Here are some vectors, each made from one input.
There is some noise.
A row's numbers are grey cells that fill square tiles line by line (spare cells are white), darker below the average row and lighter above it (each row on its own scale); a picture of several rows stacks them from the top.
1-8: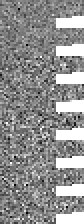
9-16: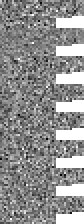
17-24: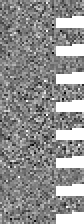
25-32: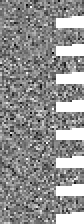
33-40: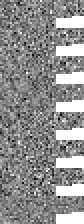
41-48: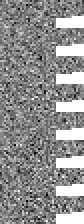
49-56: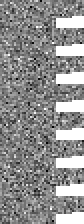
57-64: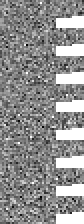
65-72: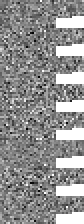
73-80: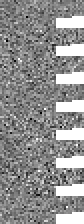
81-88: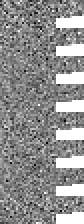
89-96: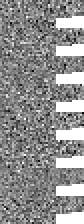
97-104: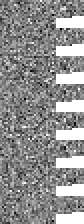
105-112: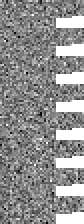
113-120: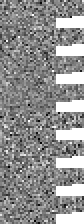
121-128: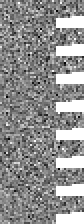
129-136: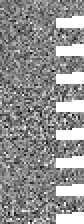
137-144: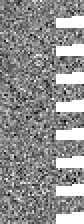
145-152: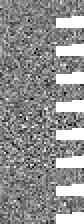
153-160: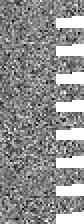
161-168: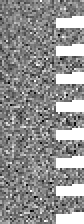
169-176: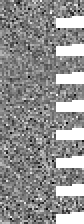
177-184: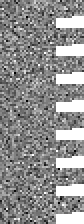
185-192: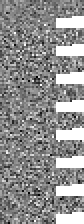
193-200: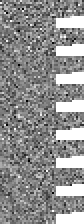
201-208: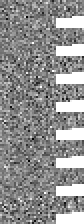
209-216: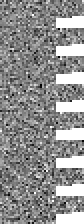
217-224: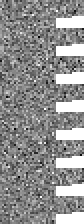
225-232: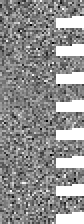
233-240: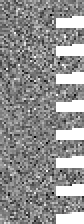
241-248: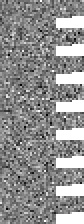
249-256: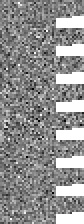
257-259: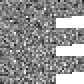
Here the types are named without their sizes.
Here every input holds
a point on a line and a true/false value, together with either three labels, or a point on a line.
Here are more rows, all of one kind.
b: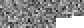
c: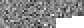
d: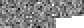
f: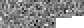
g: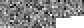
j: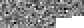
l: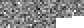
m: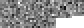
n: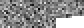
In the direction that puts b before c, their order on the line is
b, l, m, n, g, d, c, f, j.
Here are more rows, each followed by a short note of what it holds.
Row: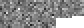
a point on each of two lines and a true/false value
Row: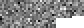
a point on each of two lines and a true/false value
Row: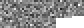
three labels, a point on a line and a true/false value
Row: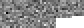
three labels, a point on a line and a true/false value
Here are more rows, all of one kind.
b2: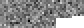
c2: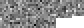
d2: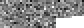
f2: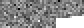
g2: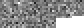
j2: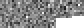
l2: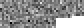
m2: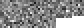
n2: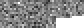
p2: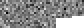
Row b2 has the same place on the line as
c2, j2, l2 and m2.
